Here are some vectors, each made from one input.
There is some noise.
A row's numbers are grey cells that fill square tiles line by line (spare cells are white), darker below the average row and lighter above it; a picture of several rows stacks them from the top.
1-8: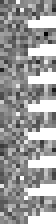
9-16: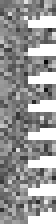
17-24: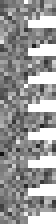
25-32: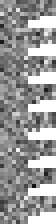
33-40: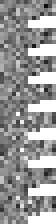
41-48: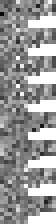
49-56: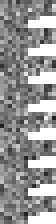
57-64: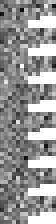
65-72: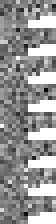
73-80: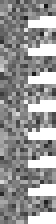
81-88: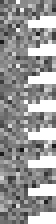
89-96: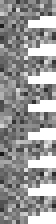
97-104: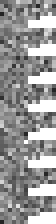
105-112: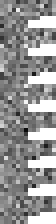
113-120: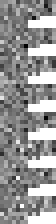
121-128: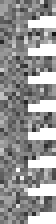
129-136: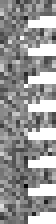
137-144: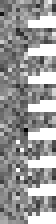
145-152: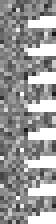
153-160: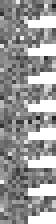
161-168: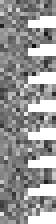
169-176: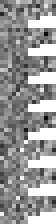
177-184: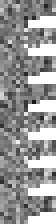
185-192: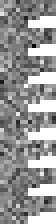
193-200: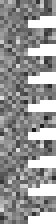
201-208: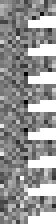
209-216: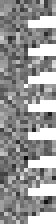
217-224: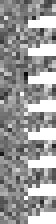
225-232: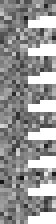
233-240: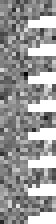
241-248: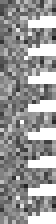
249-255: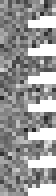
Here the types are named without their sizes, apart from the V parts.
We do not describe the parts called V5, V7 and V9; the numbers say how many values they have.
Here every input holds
either a label, a true/false value, a value of V5 and a value of V9, or a node of a tree and a value of V7.
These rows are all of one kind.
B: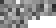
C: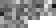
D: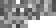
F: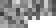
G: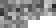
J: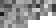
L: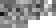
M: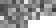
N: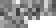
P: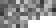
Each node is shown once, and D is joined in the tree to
B and N.
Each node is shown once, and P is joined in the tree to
G and M.
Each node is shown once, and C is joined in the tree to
G and N.
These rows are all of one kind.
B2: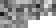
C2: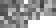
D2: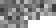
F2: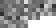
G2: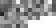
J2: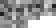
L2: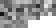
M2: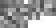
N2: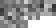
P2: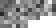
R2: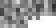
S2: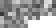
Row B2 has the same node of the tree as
J2 and L2.
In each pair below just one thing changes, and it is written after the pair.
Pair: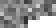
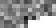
the label
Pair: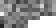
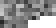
the true/false value
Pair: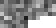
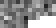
the label
